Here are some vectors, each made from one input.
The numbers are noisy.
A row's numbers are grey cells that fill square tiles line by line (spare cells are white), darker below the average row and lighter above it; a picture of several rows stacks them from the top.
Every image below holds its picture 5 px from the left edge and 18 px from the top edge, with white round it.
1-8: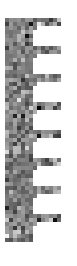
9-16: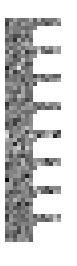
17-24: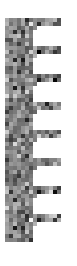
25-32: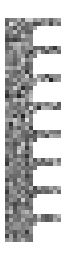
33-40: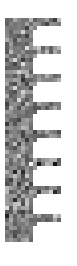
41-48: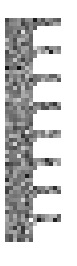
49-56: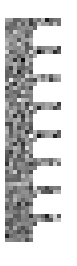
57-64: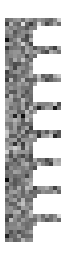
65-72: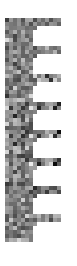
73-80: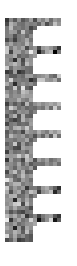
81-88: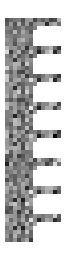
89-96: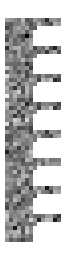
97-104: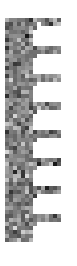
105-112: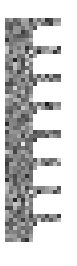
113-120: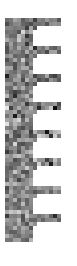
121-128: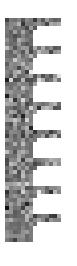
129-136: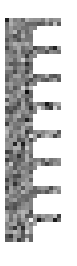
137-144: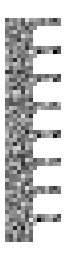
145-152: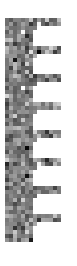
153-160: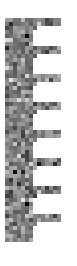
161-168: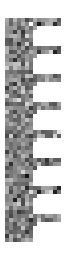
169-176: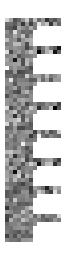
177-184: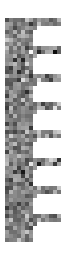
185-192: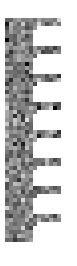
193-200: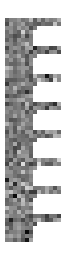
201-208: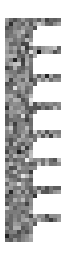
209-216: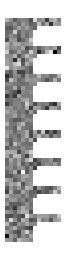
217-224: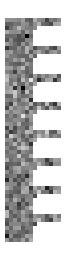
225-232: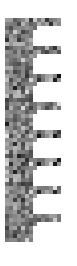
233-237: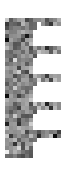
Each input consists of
one of 8 labels and a true/false value, together with a list of up to two points on a 6-point line.
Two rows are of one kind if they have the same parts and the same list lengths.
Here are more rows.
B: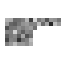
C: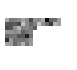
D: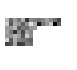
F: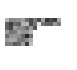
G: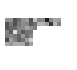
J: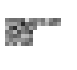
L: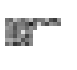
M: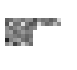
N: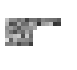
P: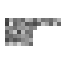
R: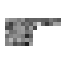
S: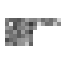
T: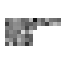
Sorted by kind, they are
B, C, F, G, R
D, N
J, L, M, P, S, T

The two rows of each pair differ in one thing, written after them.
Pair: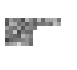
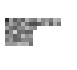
the label
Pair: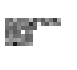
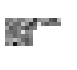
the label
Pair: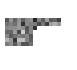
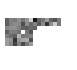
the label
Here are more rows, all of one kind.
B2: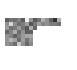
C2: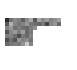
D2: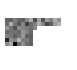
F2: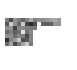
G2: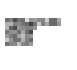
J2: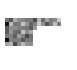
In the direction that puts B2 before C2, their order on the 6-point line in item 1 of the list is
G2, B2, C2, D2, J2, F2.
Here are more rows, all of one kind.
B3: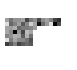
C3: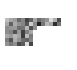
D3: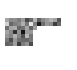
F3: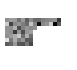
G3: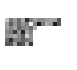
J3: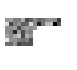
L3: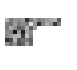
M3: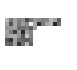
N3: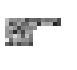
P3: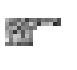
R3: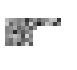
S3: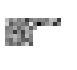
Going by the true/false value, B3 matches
F3, J3, N3 and P3.
